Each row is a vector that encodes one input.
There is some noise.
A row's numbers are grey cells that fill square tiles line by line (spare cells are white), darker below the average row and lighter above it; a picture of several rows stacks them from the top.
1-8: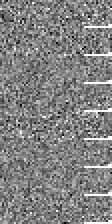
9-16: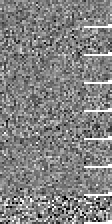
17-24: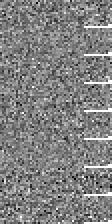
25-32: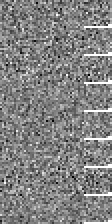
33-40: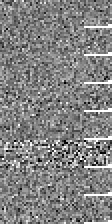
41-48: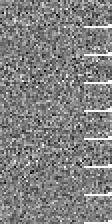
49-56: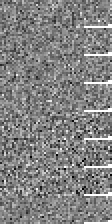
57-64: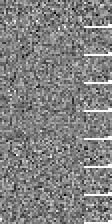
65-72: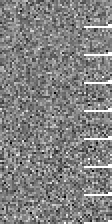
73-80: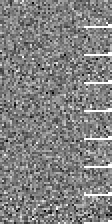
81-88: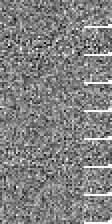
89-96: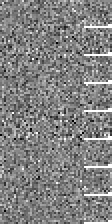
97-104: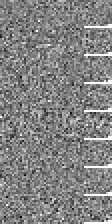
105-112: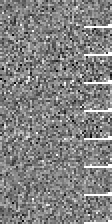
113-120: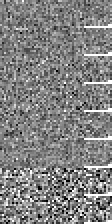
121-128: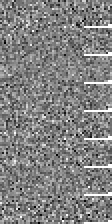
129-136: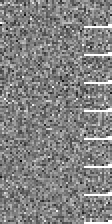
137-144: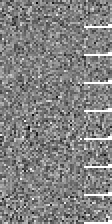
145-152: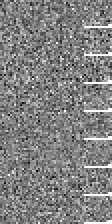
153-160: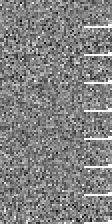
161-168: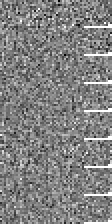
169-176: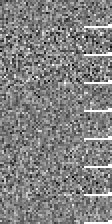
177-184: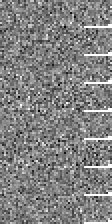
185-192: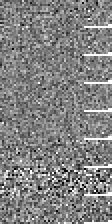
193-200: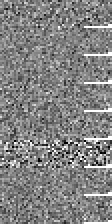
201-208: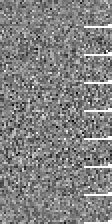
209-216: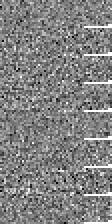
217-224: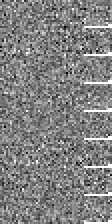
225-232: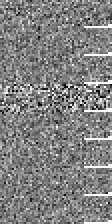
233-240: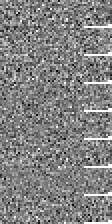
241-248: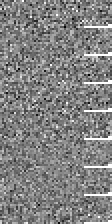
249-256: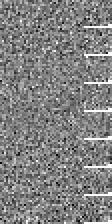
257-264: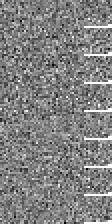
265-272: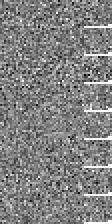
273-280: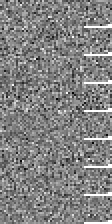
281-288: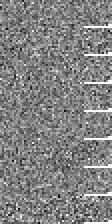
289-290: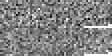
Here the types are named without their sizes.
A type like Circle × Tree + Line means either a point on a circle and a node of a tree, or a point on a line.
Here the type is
List(Line).
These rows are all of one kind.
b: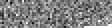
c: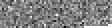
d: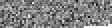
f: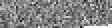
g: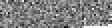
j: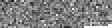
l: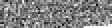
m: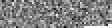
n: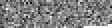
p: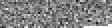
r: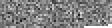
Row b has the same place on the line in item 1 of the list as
d, l and n.
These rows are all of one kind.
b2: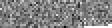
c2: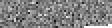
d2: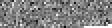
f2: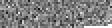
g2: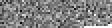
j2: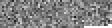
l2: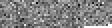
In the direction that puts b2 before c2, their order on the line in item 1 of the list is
j2, d2, b2, l2, c2, f2, g2.
